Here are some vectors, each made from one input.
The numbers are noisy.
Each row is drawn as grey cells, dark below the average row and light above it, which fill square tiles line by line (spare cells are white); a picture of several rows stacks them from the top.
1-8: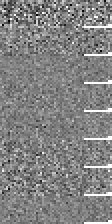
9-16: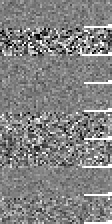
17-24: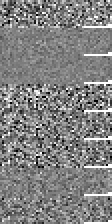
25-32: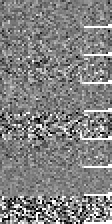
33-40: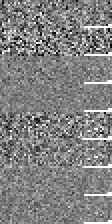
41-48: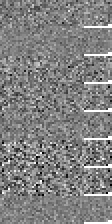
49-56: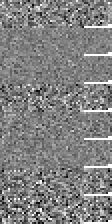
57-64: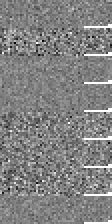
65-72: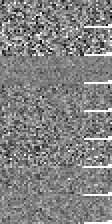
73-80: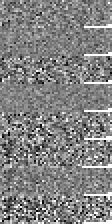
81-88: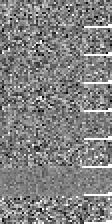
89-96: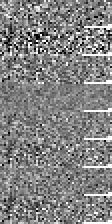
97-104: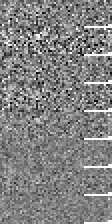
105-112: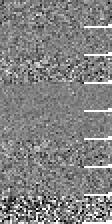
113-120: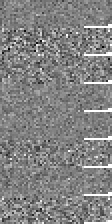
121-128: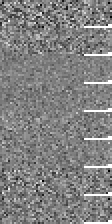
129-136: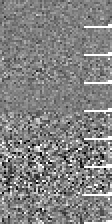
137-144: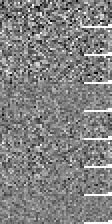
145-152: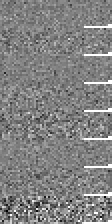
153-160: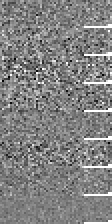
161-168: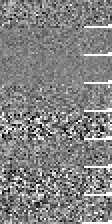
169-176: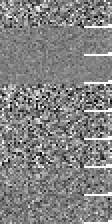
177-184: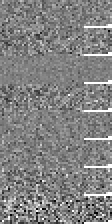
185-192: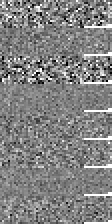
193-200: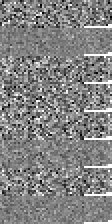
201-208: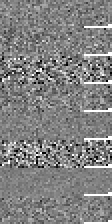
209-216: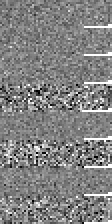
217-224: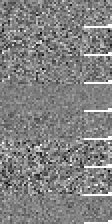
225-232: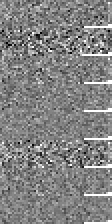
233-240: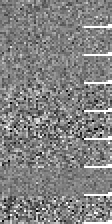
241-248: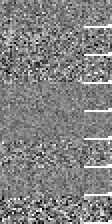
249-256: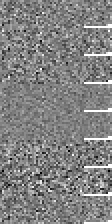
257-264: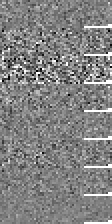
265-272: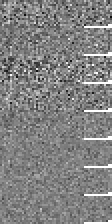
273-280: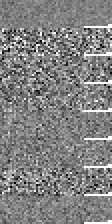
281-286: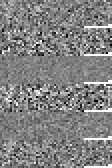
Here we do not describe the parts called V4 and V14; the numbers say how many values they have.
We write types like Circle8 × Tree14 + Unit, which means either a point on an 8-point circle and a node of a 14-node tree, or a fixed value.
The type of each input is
Bool × Bool × Bool × (Circle8 + Unit) × (Line11 + V14) × V4.
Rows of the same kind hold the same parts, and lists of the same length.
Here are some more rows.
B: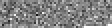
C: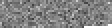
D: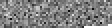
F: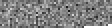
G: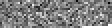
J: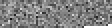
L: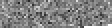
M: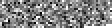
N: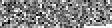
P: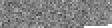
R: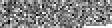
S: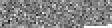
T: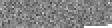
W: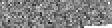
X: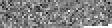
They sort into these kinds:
B, C, J, P, S, T, X
D, L, M
F, N, R
G, W

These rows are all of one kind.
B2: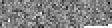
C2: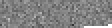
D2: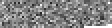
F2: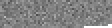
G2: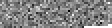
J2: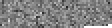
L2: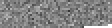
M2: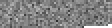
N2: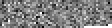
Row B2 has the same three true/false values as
D2, G2 and L2.
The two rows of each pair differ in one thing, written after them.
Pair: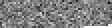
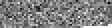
the place on the 8-point circle
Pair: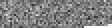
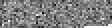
one of the three true/false values
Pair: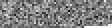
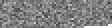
the value of V4
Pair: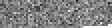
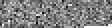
the value of V14
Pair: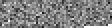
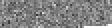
one of the three true/false values
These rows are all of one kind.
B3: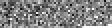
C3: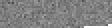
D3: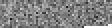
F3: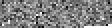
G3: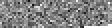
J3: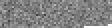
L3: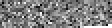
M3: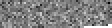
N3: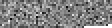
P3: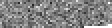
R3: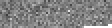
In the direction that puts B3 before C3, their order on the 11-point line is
P3, D3, J3, G3, N3, M3, F3, R3, B3, C3, L3.
